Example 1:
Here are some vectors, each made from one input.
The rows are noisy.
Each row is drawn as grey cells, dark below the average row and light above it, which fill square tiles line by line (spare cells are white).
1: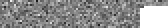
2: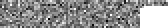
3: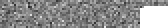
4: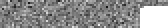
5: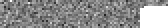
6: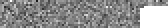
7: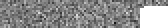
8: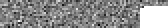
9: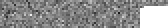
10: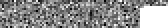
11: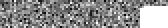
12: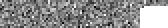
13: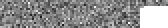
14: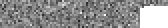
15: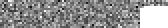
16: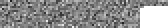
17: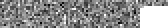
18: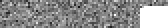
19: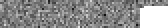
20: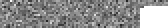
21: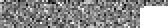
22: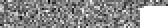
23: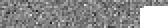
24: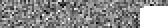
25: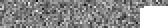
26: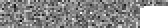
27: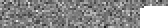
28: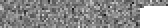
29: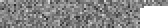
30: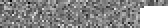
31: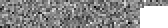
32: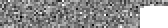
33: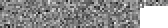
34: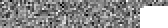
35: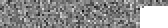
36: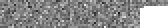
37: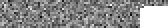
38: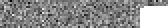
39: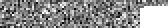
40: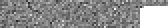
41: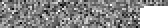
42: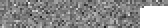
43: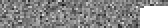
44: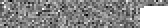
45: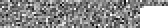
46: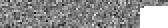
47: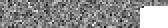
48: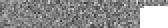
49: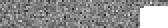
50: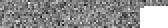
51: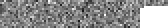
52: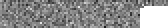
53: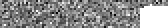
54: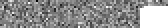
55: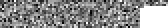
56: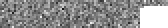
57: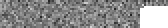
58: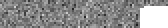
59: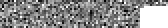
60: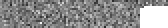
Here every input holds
either a fixed value, or three true/false values.
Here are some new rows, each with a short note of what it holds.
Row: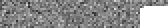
three true/false values
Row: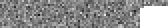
three true/false values
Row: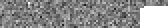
three true/false values
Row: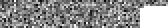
a fixed value
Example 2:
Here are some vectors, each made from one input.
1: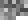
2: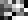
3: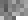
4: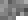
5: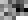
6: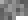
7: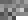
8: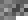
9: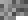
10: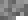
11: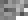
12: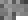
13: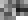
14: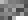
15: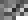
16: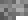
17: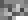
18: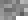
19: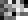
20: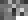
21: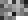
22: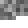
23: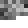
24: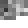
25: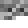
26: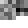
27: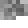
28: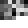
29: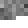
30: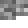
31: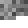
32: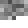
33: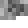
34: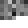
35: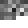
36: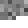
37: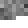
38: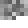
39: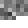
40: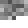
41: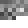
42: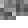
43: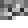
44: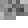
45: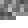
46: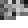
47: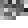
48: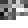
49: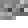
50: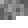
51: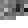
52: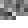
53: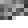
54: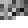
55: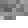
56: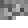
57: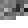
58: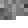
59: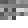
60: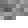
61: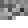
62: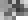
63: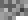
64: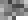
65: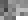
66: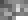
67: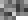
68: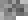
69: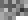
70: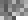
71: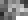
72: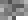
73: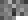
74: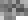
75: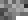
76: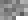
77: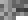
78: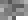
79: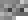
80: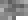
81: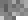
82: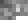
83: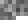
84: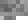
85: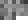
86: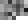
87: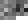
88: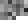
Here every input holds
a point on a 9-point line.
